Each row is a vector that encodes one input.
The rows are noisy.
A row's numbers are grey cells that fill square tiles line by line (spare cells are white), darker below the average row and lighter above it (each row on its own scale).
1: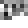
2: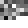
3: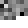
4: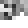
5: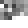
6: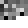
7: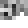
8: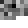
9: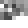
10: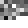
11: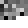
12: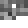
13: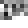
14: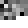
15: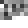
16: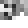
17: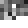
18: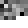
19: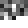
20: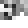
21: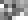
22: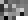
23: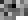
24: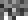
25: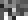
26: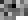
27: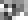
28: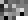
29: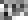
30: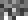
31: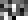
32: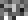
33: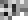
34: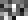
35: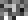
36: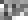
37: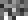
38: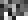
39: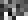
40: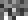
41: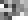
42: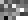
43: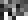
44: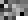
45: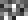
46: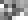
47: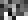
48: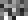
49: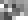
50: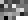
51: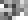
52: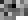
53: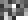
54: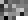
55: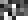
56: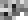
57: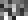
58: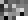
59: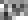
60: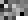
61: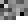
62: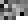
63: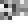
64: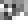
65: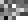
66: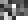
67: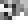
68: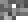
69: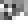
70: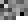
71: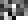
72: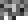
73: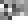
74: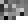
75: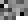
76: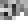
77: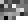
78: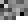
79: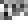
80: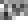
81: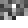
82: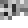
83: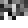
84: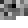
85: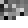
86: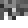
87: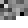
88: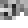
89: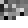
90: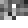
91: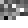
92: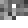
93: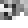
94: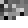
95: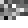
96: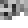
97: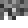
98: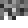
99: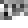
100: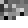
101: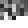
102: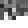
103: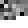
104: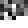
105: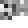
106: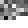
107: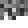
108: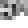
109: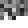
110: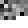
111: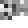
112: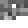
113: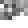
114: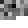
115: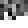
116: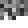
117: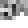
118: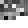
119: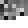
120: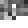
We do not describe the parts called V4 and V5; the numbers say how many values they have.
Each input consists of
either a value of V4 and a value of V5, or a list of up to two points on a 6-point line.
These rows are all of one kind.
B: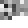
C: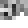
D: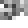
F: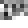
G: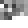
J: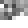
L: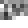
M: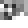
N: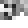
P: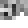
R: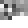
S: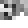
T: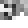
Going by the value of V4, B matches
D, N, S and T.
